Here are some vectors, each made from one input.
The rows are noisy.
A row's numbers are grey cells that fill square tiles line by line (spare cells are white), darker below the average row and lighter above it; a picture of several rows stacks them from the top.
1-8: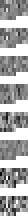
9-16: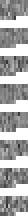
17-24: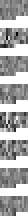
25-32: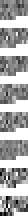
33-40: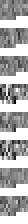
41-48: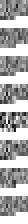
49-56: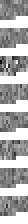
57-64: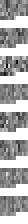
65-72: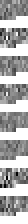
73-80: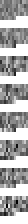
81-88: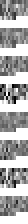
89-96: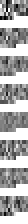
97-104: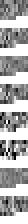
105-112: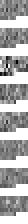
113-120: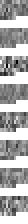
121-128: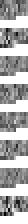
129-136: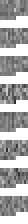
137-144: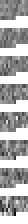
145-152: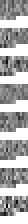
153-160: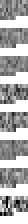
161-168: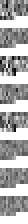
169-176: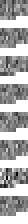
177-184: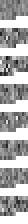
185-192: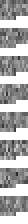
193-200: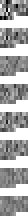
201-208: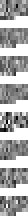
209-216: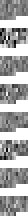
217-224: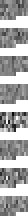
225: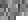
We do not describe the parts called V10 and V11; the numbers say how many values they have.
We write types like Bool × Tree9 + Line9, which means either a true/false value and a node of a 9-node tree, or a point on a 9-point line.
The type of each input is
Bool × Bool × Bool × V10 × V11 + Label9.
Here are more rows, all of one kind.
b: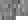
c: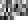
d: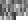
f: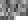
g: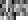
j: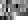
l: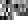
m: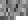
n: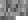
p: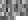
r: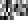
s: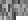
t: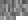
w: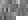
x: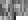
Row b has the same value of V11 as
c, f, g and r.
